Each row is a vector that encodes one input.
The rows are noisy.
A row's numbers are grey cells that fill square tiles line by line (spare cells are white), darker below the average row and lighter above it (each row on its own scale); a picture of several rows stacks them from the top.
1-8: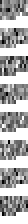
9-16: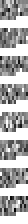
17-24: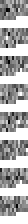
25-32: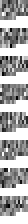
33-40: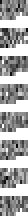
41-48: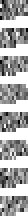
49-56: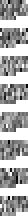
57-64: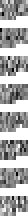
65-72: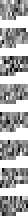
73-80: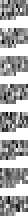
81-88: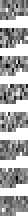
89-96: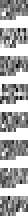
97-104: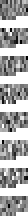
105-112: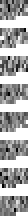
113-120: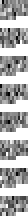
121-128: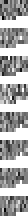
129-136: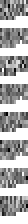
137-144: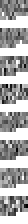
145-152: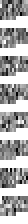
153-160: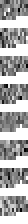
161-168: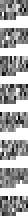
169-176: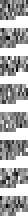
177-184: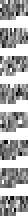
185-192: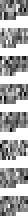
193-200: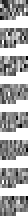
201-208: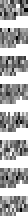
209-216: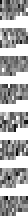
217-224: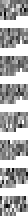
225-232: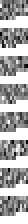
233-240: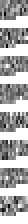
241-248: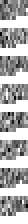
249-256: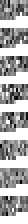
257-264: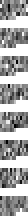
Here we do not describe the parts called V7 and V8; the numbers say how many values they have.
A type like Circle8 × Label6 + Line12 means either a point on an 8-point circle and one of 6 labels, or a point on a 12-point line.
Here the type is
Line6 + Line10 + (Tree10 + V8) × V7.
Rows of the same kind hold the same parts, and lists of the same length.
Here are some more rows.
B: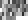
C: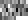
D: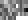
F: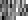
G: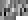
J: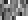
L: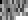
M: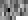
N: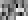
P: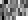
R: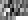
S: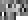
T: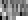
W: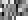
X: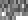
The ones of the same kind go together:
B, L, M, X
C, N, R, T, W
D, G, S
F, J, P

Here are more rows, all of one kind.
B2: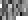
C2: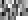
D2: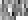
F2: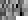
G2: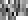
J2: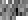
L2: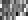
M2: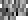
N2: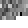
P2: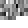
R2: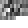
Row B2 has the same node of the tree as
D2, L2, M2 and N2.
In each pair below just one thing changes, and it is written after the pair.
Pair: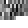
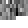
the node of the tree
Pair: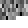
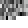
the node of the tree
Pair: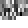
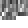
the node of the tree
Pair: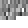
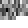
the value of V7
